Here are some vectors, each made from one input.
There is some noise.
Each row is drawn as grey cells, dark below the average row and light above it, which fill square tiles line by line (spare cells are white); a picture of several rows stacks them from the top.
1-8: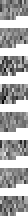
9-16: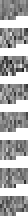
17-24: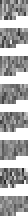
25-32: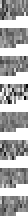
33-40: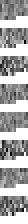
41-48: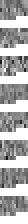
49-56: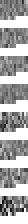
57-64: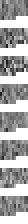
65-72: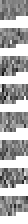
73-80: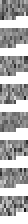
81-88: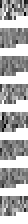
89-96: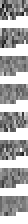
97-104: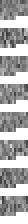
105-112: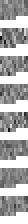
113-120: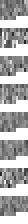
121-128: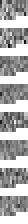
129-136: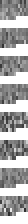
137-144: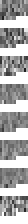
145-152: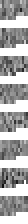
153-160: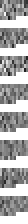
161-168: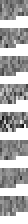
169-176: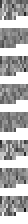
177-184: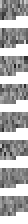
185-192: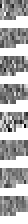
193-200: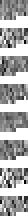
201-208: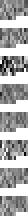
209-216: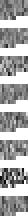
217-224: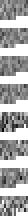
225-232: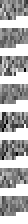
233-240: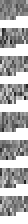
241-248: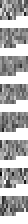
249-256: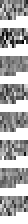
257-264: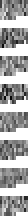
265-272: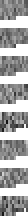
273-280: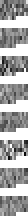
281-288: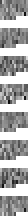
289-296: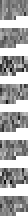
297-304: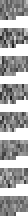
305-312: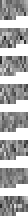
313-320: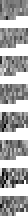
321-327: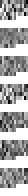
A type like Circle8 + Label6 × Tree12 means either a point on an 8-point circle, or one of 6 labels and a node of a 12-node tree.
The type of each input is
(Bool × Bool × Bool × Bool + Unit) × Circle6 + Tree13 × Tree13 × Tree13.
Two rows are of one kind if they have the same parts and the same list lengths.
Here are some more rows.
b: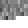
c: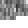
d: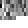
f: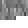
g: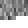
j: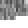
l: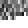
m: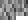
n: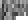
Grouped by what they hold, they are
b, f, l
c, d, j
g, m, n

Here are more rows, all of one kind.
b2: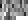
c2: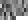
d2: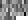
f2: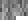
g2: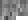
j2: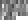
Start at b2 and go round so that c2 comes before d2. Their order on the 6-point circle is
b2, c2, d2, f2, g2, j2.
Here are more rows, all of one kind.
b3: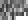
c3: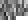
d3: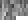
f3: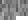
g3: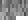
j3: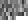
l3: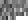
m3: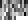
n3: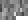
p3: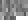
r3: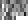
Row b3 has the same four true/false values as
d3, g3 and p3.
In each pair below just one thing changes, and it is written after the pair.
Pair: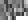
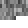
the place on the 6-point circle
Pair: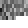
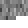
the place on the 6-point circle
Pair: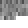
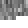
one of the four true/false values
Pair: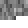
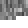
the place on the 6-point circle
